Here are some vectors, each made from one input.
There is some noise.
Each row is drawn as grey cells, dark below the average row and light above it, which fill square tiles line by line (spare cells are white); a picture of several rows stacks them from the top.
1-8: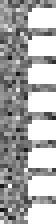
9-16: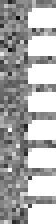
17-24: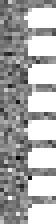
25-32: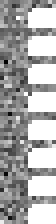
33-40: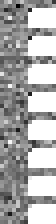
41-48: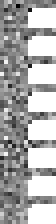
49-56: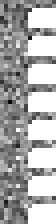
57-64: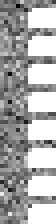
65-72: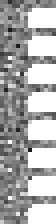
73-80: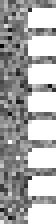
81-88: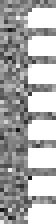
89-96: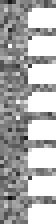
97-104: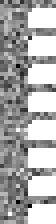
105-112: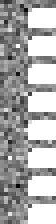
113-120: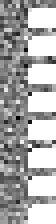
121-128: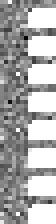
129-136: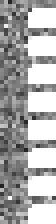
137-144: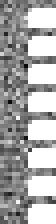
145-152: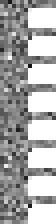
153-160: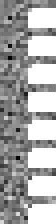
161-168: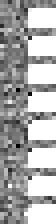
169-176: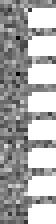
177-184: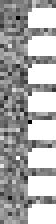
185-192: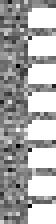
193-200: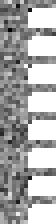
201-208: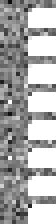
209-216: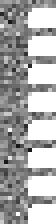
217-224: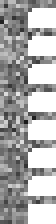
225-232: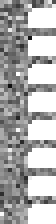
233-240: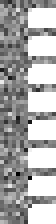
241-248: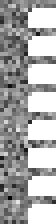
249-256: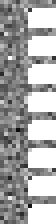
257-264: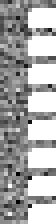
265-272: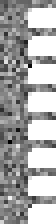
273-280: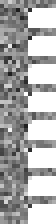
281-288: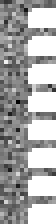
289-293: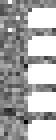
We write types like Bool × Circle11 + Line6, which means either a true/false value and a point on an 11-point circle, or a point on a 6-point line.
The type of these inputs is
Bool × Bool × Bool × Bool × Label9 + Unit.
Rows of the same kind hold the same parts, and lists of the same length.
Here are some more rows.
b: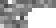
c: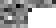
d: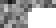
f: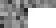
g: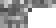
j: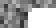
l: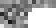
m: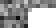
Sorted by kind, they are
b, c, d, f, g, j, m
l

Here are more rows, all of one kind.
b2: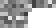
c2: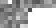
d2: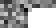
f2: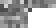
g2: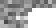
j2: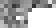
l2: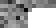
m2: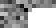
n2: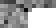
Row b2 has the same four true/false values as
g2 and j2.
